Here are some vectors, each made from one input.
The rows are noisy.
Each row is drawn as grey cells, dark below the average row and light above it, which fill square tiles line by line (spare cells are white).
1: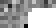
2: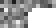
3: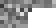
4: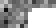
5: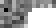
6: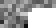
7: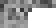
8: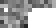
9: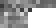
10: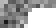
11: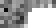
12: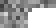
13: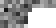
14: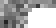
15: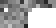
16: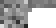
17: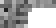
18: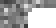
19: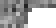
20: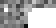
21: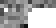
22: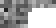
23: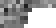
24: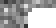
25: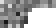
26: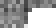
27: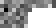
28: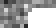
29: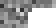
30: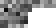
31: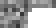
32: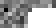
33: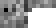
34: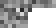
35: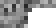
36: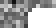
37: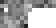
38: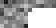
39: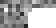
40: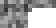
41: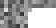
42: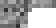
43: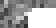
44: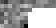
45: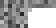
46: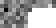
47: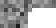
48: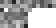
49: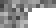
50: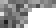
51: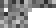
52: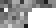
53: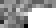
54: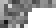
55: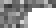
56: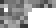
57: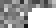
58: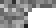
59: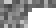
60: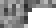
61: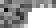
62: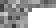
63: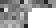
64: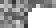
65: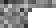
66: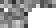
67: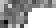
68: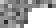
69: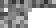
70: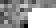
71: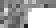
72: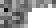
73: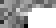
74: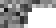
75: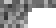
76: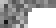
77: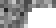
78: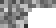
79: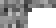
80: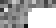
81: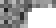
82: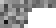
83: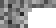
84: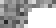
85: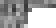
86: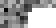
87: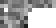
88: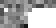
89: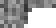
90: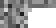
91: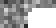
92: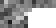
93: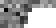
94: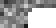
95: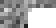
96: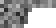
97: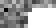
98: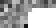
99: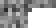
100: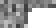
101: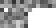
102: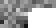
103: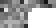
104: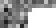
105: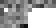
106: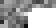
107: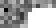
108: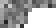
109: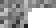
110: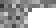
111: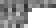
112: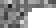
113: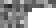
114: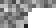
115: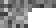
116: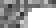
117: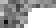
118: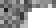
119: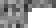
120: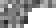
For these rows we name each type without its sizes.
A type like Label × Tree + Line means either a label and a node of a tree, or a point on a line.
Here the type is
(Label + Line) × Line.
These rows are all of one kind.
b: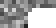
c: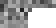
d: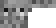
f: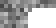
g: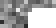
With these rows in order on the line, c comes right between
b and g.
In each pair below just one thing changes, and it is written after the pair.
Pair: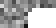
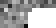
the label
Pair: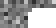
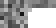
the place on the line
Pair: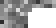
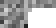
the place on the line
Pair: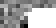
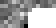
the label
